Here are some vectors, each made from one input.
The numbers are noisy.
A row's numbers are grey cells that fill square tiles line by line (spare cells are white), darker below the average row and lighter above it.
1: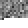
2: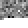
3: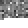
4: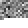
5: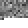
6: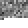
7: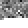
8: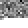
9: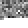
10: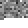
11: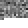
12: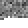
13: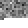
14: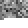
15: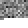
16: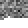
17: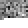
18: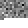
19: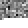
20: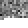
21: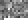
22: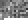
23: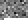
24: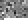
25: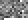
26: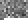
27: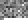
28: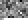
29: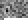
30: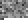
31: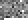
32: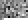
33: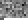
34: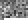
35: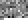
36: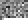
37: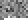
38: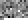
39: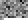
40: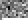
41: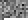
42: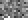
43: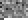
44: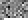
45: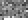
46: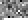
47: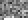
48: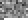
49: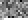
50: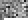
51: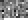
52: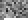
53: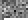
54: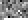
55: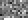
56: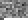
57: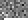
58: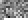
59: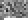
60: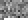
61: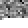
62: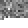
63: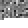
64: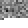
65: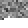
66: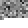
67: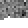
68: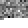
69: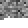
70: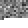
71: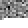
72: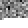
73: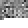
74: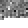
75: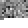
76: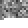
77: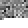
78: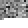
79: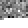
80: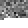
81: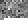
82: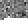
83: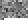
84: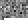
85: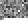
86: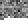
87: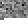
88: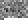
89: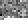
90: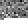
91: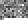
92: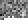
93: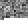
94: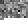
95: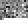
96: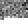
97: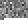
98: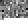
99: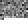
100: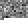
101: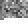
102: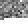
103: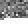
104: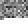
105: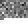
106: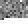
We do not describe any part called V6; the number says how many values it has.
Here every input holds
a point on a 4-point line, together with either a point on a 5-point line, or a value of V6.
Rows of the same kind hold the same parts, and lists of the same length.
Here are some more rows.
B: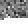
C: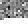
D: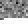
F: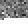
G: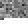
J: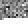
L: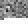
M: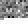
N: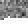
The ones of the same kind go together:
B, D, F, G, L, N
C, J, M

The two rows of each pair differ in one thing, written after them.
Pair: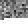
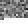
the value of V6
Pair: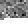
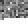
the value of V6
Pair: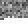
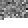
the place on the 4-point line
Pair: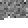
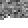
the place on the 4-point line
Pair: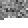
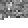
the value of V6
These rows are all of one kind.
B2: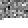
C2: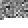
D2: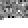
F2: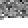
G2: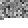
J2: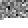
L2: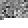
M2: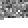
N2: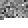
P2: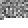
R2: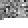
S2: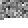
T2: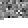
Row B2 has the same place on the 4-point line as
J2 and R2.
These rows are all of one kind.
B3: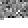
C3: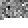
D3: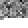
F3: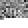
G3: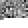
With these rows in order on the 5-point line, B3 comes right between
C3 and F3.
